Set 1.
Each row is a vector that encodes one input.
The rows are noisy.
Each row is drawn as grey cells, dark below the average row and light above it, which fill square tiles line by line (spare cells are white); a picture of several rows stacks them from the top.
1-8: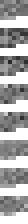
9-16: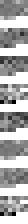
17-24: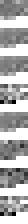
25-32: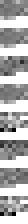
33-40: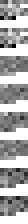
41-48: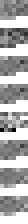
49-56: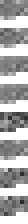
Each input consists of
either a fixed value, or a node of a 7-node tree and a true/false value.
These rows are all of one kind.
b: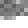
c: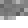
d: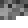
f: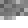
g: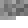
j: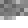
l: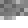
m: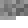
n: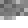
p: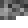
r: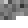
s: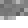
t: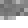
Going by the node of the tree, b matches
f, j, l and n.
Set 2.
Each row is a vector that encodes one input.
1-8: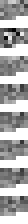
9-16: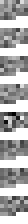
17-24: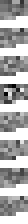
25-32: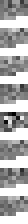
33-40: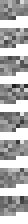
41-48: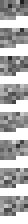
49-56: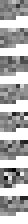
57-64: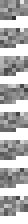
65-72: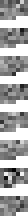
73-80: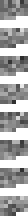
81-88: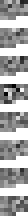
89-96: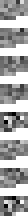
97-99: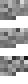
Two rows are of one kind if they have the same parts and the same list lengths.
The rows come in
3 kinds.
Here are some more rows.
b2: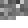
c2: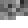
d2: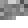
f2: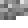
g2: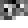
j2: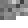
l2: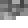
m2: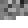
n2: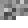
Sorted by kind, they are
b2, f2, n2
c2, d2, j2, l2, m2
g2

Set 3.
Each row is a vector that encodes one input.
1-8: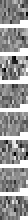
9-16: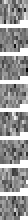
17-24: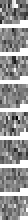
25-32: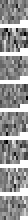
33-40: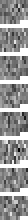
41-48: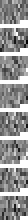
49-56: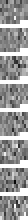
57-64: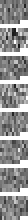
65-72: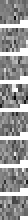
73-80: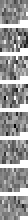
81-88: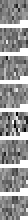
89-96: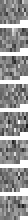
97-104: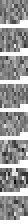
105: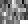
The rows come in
2 kinds.
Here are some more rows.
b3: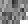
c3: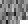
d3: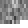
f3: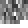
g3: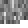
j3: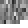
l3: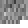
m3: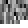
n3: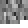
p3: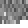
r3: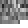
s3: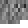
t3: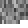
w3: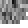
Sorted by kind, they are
b3, c3, w3
d3, f3, g3, j3, l3, m3, n3, p3, r3, s3, t3

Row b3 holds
a point on a 9-point line.
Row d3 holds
a point on a 9-point line and four true/false values.
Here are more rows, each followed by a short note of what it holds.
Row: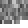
a point on a 9-point line and four true/false values
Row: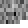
a point on a 9-point line
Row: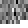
a point on a 9-point line
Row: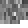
a point on a 9-point line and four true/false values
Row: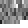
a point on a 9-point line and four true/false values
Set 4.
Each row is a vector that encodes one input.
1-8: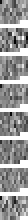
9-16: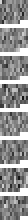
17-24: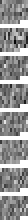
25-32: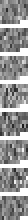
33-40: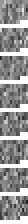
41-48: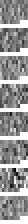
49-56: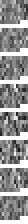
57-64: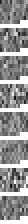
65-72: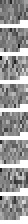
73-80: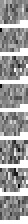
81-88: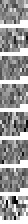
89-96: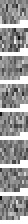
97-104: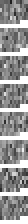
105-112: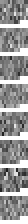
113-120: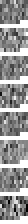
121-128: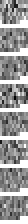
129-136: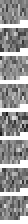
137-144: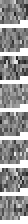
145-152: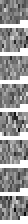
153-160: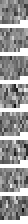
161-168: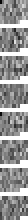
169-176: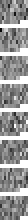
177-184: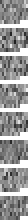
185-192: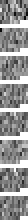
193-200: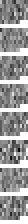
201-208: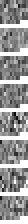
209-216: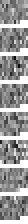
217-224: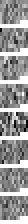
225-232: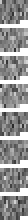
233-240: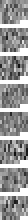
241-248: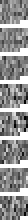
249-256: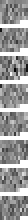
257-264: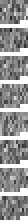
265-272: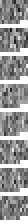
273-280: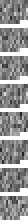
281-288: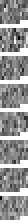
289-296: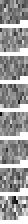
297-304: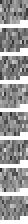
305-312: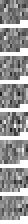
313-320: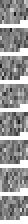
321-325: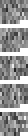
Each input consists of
either a point on a 19-point circle, or three true/false values.
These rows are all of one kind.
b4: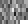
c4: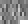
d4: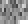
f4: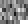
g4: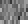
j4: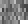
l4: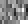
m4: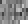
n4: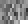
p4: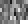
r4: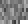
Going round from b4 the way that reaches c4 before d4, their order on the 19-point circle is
b4, r4, g4, p4, c4, j4, f4, l4, n4, d4, m4.
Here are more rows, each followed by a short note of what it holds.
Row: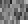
a point on a 19-point circle
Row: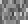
three true/false values
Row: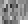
a point on a 19-point circle
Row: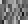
three true/false values
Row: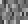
three true/false values
